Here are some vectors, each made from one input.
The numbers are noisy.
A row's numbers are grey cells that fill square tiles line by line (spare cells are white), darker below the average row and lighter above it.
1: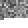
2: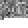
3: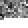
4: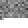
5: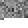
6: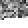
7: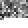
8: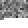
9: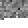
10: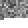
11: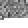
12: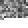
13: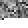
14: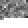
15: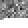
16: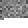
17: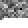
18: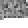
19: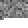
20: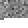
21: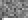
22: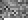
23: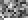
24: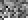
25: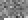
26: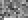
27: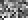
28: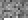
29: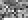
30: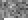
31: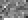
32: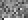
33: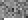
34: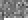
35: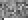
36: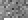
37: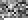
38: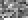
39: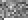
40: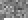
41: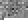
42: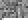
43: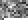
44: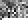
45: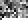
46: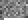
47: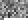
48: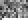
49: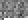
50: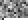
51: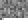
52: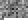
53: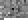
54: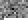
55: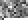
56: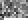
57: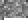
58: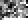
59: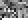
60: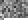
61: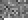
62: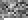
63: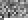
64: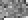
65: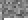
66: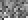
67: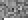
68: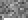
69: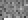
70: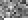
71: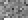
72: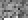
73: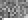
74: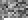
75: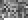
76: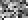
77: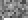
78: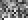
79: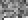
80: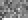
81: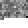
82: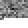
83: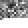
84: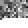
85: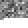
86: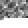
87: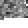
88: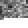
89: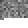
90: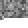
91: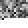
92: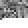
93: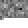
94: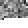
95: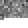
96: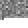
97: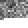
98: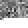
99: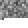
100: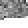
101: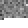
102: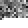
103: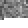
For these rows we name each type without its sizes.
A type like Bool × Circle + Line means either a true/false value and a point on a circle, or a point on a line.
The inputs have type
(Circle + Line) × Line.
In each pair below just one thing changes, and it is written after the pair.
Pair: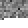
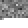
the place on the line
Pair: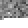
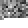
the place on the circle
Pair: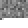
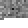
the place on the line
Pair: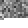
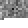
the place on the line
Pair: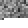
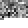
the place on the circle
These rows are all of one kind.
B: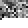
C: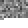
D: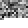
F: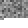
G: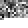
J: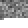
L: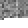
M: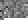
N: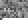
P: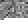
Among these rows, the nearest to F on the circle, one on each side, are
D and P.
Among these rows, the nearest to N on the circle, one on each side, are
B and M.
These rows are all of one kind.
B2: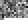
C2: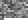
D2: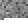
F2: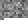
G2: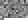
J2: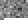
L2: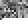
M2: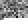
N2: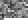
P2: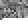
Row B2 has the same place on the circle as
L2, M2 and P2.
